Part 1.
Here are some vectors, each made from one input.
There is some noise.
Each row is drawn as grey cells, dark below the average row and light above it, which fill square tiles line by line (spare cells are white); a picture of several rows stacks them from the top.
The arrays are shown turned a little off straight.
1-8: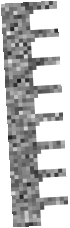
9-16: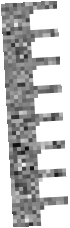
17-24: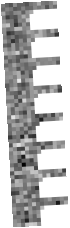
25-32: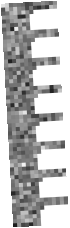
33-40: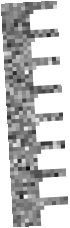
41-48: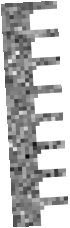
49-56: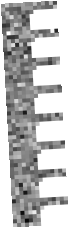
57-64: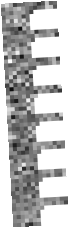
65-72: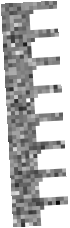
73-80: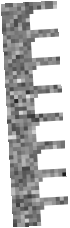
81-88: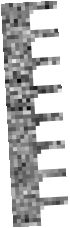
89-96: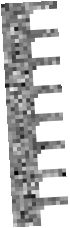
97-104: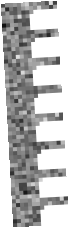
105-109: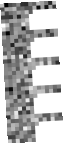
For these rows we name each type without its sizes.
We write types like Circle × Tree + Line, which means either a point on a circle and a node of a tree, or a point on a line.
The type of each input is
(Label + Line) × Line.
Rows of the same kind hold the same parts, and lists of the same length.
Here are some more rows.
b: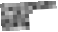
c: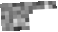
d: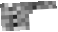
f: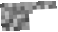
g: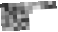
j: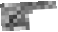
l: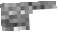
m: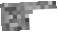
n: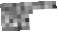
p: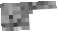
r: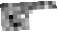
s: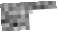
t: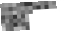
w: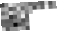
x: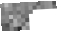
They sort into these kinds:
b, d, j, l, p, r, s, t, w
c, f, g, m, n, x

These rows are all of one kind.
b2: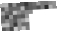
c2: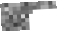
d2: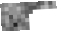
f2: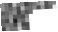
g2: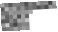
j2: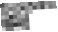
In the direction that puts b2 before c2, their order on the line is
b2, f2, d2, c2, g2, j2.
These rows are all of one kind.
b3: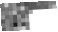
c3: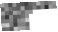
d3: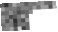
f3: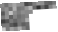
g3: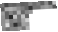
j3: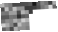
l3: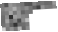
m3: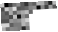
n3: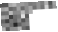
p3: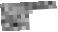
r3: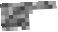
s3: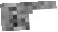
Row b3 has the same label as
c3, g3 and p3.
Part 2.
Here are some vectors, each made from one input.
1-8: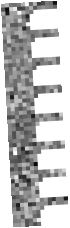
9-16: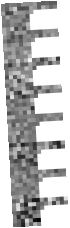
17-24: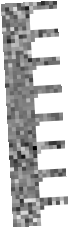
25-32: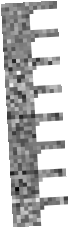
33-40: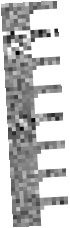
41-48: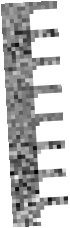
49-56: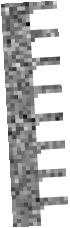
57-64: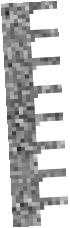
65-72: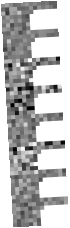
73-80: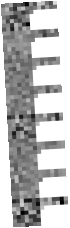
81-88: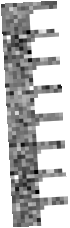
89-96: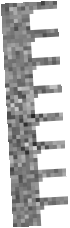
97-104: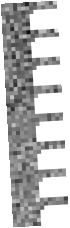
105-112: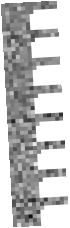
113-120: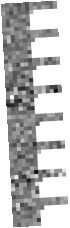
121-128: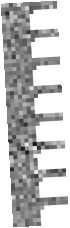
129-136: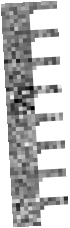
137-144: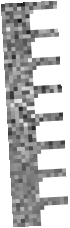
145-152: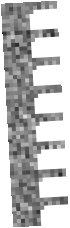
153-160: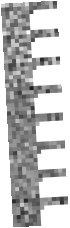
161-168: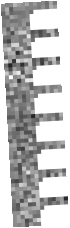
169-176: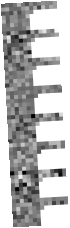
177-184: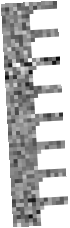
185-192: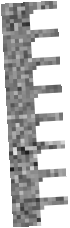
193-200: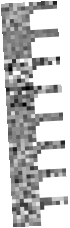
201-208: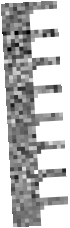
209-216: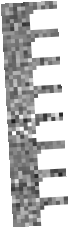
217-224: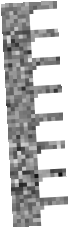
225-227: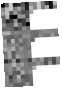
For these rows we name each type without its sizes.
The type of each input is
List(Line).
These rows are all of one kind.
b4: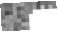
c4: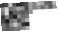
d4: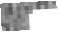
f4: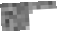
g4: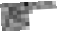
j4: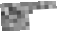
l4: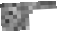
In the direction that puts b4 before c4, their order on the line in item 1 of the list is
l4, f4, b4, g4, d4, j4, c4.
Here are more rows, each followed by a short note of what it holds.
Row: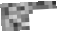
a list of three items
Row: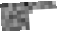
a list of three items
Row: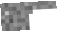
a list of three items
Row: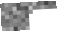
a list of two items
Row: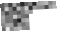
the empty list
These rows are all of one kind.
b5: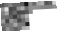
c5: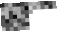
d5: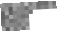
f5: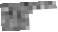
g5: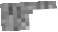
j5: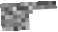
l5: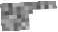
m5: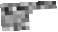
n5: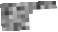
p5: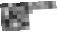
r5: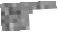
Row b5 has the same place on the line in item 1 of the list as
g5, j5 and m5.
